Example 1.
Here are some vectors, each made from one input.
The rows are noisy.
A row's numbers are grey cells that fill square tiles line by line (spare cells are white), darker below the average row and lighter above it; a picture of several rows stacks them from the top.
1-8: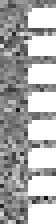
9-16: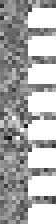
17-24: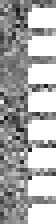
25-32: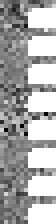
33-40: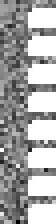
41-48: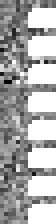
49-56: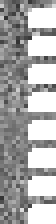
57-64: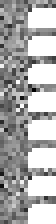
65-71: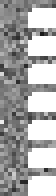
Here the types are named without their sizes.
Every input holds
a list of points on a line.
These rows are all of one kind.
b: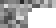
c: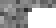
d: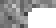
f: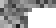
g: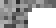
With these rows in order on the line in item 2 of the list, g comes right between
b and c.
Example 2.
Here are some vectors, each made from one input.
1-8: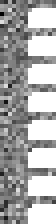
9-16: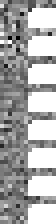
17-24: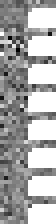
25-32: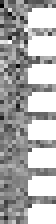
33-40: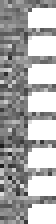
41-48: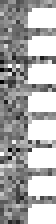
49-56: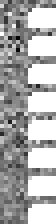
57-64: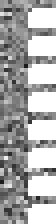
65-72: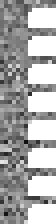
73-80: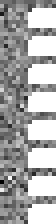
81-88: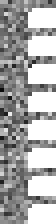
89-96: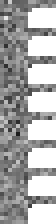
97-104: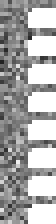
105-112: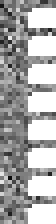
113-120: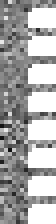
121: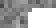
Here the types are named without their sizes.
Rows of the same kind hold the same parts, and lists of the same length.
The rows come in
2 kinds.
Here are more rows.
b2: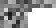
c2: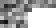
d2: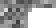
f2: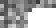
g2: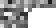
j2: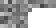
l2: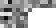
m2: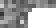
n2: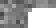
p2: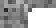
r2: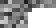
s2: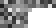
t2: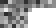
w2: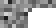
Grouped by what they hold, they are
b2, d2, g2, j2, l2, m2, n2, p2, r2, s2, t2, w2
c2, f2

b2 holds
a label and a true/false value.
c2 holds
a fixed value.
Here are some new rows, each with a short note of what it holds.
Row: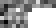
a fixed value
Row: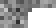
a label and a true/false value
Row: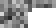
a label and a true/false value
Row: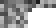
a fixed value
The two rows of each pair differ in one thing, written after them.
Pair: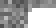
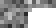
the label
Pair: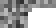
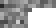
the true/false value
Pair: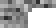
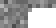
the true/false value
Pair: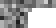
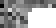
the true/false value
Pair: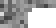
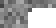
the label
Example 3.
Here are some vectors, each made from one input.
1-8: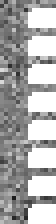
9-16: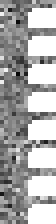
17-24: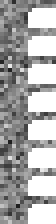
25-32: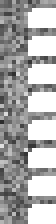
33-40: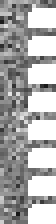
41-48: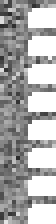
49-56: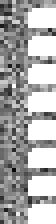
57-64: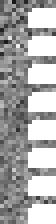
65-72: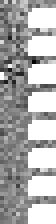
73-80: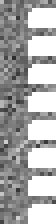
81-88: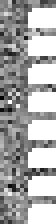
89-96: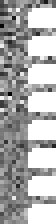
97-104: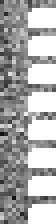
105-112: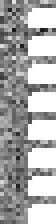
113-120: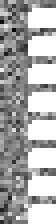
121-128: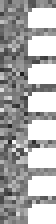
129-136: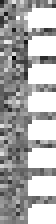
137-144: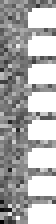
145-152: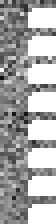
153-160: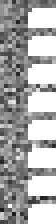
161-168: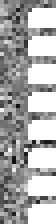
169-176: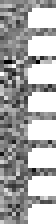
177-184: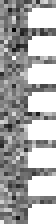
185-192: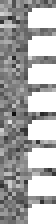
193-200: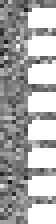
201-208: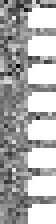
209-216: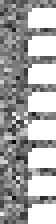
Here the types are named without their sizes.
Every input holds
a label and a true/false value.
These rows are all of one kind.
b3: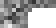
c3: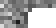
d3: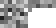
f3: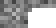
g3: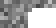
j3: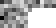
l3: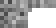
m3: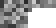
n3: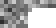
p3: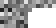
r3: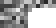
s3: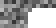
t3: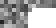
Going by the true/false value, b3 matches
n3, s3 and t3.
